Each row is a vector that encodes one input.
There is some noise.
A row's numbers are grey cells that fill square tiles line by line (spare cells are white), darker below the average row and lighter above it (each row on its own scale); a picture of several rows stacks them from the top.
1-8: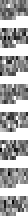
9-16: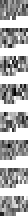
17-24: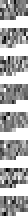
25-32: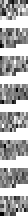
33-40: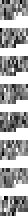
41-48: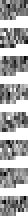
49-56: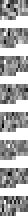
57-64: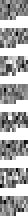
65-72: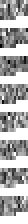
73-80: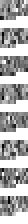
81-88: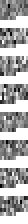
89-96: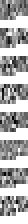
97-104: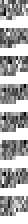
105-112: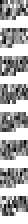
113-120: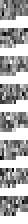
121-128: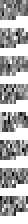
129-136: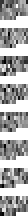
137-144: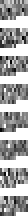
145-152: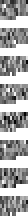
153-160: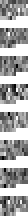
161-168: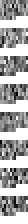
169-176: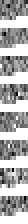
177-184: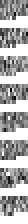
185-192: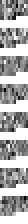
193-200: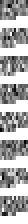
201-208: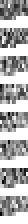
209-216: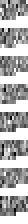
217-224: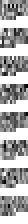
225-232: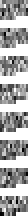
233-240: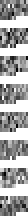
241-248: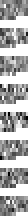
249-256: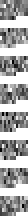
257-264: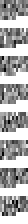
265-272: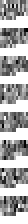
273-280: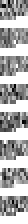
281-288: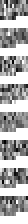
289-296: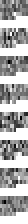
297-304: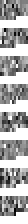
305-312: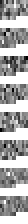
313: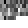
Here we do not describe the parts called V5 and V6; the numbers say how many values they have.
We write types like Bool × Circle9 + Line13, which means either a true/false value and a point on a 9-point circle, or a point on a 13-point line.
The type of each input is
Bool × Line7 + (Line8 + List2(V6)) × V5.
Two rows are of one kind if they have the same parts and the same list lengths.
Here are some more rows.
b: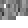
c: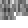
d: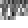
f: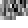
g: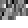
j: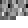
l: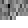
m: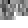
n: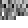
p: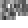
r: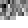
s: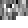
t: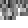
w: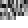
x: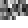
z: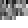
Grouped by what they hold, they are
b, g, s
c, m, n, r, z
d, f, j, t
l, w
p, x

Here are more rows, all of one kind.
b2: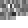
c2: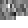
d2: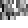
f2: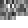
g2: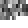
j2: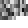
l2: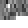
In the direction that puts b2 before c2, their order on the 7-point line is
d2, g2, j2, b2, c2, f2, l2.
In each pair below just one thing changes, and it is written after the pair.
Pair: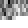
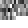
the value of V5
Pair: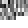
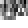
the value of V5
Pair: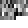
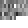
the value of V6 in item 2 of the list
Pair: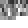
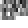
the value of V6 in item 2 of the list
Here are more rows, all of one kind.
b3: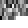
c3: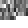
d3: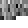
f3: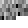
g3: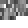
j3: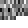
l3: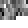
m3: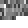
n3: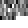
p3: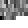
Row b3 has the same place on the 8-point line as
n3 and p3.
